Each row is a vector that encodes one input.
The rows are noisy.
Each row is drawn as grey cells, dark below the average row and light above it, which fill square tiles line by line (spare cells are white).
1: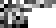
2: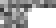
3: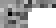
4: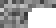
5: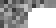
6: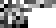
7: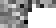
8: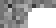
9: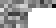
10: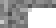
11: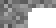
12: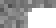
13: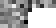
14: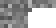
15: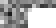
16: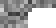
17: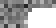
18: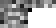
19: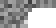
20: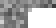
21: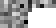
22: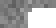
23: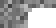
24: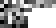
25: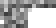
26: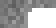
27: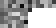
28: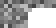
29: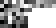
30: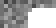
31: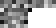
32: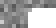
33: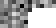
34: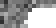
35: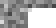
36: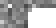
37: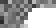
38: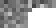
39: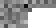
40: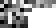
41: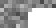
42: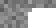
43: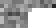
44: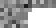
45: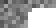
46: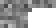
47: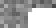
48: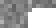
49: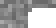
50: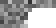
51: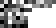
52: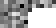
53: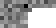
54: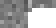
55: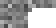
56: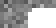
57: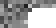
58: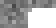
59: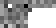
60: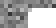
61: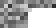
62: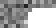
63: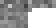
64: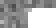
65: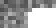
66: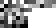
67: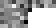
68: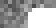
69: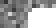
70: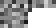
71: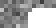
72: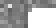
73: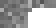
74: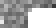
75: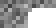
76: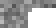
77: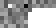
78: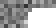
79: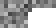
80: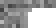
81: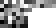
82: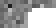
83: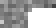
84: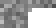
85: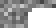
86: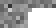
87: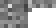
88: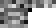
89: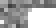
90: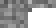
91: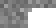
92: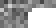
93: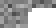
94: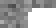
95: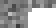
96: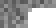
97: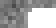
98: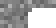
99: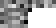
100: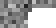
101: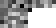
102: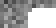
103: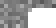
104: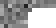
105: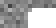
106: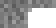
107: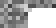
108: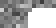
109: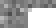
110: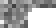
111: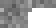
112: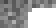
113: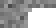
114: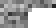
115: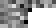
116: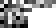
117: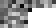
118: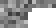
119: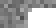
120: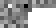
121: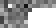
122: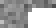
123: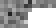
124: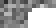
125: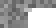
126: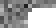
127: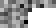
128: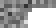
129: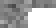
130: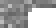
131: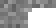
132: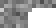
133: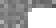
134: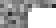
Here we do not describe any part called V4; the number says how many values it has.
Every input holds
a list of up to three items, each a true/false value and a value of V4.
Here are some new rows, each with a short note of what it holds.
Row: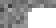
a list of three items
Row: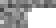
a list of three items
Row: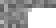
a list of three items
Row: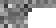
a list of two items
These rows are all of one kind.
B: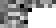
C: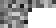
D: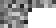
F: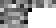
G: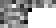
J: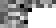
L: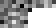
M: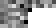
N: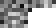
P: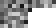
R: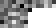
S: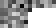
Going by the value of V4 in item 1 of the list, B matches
F, G, J and M.
